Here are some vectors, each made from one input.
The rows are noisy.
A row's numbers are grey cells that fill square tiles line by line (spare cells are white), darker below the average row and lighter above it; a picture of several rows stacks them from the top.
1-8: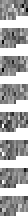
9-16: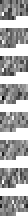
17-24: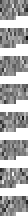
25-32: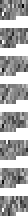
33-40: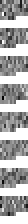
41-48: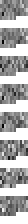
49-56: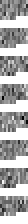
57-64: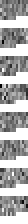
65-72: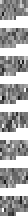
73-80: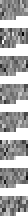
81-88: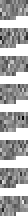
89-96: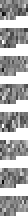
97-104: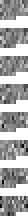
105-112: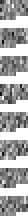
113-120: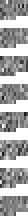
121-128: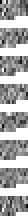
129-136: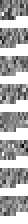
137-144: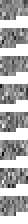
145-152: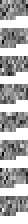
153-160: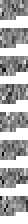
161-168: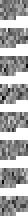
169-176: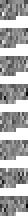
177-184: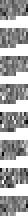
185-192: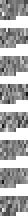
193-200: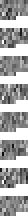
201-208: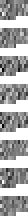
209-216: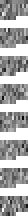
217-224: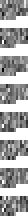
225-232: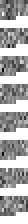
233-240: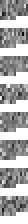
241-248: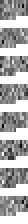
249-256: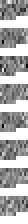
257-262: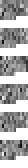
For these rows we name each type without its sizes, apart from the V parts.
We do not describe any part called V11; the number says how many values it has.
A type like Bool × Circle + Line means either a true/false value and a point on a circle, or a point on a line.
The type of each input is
(Bool × Bool × Bool + V11) × Line.
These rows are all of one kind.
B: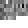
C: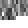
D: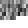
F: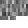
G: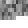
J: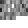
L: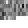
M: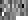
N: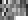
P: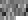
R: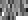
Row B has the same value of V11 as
L and M.
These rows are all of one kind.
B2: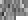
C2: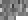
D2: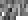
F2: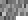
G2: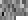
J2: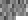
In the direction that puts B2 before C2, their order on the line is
G2, B2, C2, J2, F2, D2.
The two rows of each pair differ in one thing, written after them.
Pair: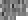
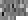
the place on the line
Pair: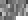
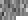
the place on the line
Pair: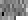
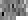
one of the three true/false values
